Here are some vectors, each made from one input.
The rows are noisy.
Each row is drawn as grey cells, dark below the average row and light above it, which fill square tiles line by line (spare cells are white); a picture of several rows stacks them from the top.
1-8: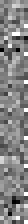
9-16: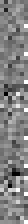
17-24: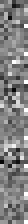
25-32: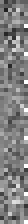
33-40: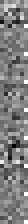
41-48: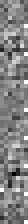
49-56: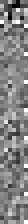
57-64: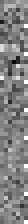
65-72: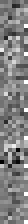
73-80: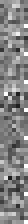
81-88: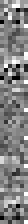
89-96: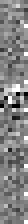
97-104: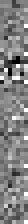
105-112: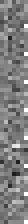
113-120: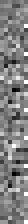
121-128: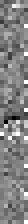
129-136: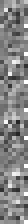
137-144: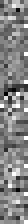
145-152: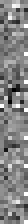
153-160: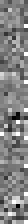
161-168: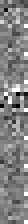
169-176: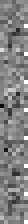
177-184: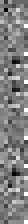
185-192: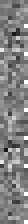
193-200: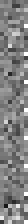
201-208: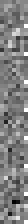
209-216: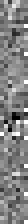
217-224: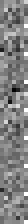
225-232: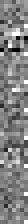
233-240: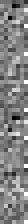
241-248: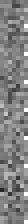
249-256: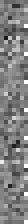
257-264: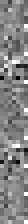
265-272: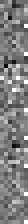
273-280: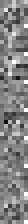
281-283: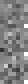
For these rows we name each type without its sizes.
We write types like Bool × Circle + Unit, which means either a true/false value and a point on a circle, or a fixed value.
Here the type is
Bool × (Circle + Label) + List(Line).
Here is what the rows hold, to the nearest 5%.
About 50% of them hold a true/false value, together with either a point on a circle, or a label. The rest are lists of points on a line.
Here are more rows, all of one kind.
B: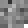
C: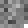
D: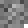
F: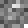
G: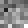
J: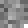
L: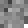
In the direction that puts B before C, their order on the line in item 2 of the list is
D, J, G, B, L, F, C.
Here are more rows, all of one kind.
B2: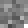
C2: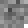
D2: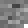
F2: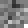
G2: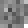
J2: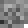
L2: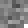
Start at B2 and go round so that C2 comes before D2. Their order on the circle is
B2, G2, F2, C2, J2, D2, L2.
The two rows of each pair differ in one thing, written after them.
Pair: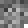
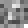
the place on the line in item 1 of the list
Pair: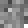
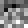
the place on the line in item 1 of the list
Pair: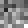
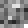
the place on the line in item 1 of the list
